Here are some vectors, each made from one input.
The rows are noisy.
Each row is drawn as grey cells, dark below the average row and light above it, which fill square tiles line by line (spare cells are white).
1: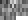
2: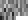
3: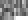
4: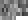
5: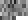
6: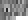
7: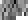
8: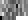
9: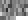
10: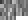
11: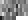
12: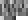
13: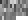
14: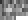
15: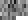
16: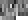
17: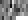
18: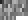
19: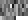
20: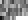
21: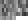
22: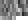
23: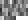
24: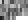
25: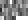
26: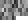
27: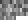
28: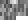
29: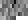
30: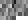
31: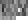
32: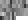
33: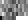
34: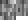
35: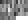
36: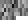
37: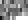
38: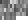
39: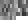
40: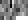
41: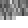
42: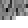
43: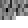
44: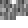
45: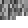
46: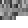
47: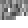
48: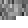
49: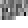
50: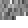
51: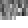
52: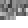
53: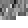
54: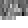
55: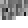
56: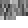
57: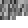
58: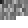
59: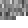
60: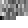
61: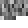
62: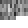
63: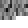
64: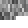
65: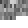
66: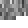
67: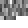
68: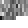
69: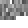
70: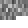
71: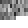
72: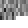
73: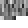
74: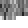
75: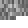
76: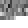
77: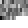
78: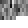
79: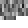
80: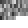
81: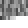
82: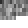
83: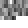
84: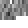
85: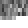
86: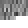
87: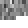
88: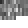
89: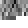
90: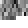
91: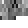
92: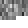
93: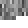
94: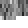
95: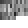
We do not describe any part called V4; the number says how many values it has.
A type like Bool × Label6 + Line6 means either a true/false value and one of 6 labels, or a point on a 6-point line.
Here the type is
(Bool × Bool × Bool + Label7) × V4.
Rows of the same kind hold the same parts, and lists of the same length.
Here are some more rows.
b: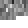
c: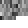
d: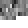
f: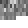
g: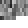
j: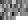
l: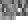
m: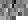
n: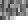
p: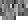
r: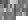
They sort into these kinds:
b, d, f, l, m, p, r
c, g, j, n

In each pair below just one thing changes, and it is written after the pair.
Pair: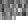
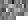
the value of V4
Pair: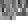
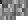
the value of V4
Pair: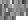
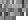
one of the three true/false values
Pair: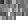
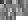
one of the three true/false values
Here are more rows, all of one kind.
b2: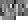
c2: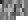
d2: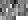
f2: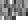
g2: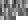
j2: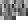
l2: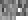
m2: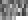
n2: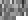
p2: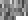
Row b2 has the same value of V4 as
d2, f2, g2 and j2.
